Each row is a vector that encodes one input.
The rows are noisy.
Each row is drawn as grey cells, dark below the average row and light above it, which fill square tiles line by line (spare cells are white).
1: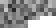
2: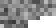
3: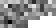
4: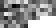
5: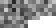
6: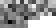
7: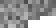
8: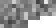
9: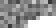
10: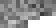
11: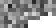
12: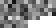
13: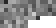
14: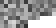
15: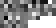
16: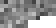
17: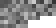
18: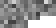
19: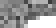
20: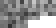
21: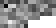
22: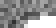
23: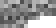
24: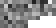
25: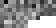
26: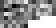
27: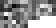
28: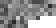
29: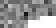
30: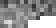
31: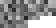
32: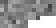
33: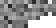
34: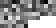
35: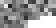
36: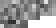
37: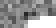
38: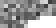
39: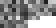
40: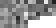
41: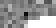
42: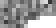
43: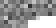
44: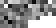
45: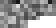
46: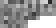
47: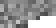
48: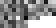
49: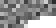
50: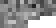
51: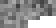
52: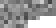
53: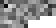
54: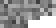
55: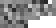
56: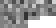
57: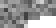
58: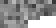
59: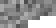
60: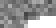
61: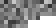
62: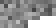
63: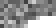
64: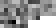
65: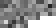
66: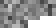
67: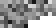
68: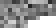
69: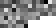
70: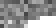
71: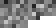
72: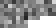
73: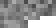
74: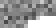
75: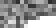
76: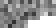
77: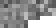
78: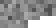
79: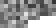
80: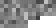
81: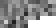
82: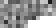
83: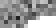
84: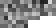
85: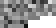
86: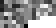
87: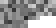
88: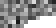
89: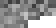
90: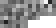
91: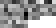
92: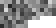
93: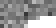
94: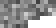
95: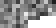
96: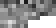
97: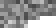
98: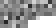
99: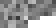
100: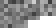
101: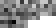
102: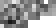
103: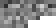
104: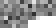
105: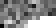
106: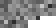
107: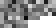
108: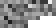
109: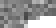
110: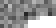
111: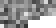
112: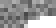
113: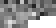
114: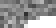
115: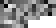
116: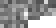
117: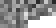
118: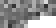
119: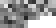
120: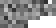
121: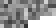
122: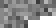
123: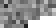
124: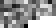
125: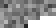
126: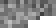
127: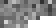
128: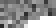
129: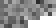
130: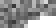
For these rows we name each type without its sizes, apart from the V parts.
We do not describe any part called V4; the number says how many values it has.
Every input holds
a list of items, each either a point on a line, or a true/false value and a value of V4.
